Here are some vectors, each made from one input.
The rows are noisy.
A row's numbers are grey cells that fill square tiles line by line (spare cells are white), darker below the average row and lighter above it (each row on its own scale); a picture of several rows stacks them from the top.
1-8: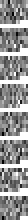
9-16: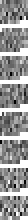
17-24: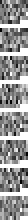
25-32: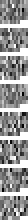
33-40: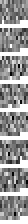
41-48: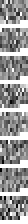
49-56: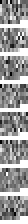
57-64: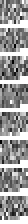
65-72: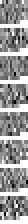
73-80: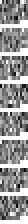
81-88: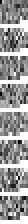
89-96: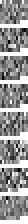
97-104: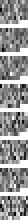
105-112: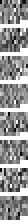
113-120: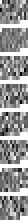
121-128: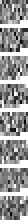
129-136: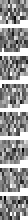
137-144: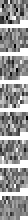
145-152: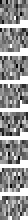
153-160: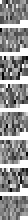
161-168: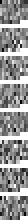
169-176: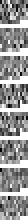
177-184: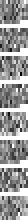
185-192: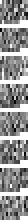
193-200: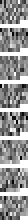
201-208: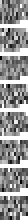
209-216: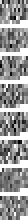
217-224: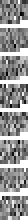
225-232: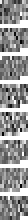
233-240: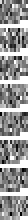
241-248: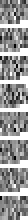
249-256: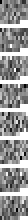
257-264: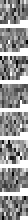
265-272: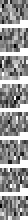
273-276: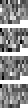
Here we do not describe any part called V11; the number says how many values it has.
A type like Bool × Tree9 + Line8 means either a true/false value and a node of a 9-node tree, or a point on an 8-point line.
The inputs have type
Bool × V11 + Label9.
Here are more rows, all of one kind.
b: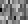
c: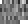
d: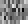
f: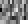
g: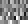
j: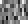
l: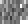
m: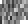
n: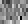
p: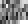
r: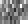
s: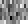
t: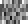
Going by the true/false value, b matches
d, g and n.
